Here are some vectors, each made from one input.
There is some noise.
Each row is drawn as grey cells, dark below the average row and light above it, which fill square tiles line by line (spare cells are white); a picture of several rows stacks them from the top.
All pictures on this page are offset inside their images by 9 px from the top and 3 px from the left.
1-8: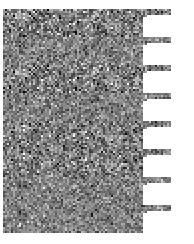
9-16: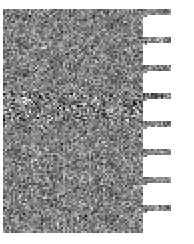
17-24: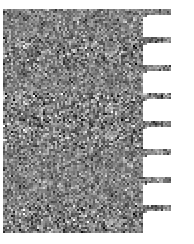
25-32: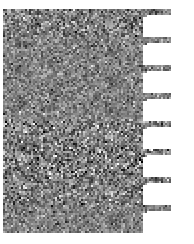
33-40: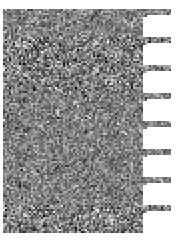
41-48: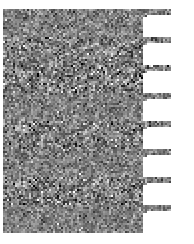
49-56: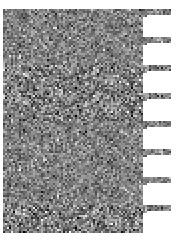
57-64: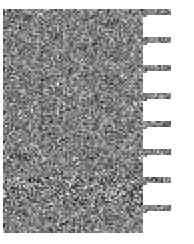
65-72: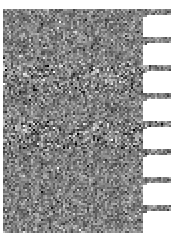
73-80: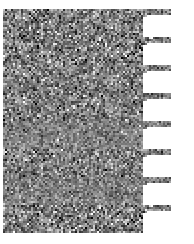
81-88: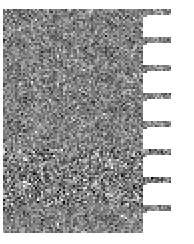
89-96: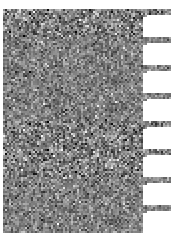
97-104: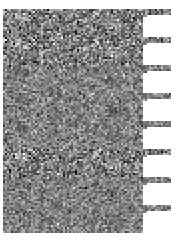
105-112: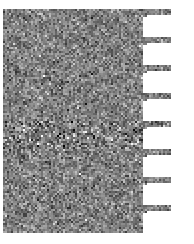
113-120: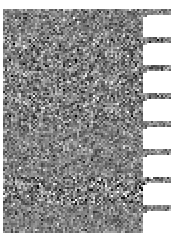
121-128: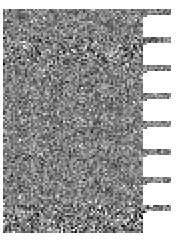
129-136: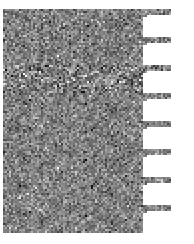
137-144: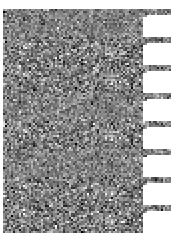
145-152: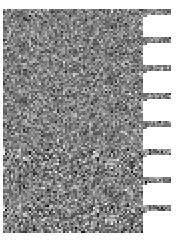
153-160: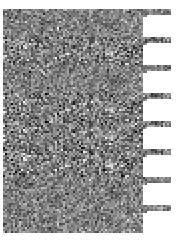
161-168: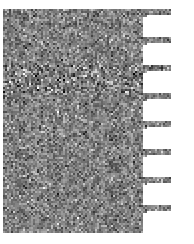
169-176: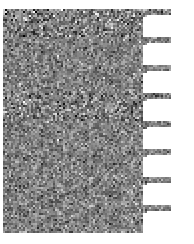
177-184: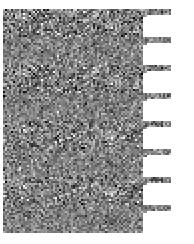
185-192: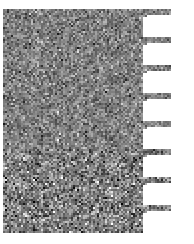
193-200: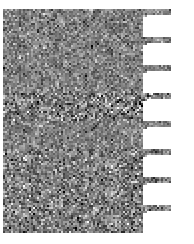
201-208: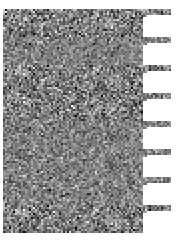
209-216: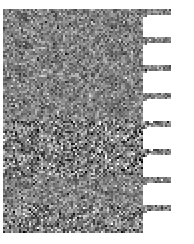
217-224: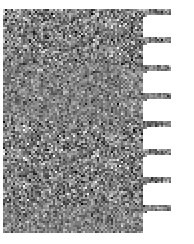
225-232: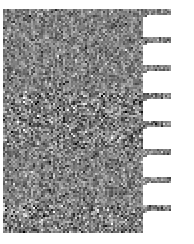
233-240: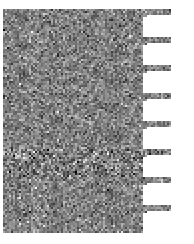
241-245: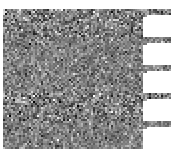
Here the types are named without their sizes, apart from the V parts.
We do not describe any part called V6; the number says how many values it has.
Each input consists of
either four true/false values and a value of V6, or a list of points on a line.
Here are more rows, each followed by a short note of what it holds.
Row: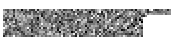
the empty list
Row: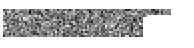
a list of two items
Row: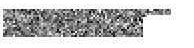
the empty list
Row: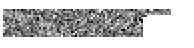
the empty list
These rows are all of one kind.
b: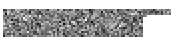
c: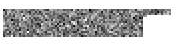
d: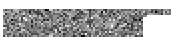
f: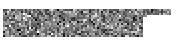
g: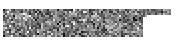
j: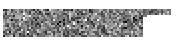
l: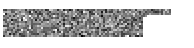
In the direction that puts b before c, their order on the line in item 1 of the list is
l, d, b, c, j, g, f.
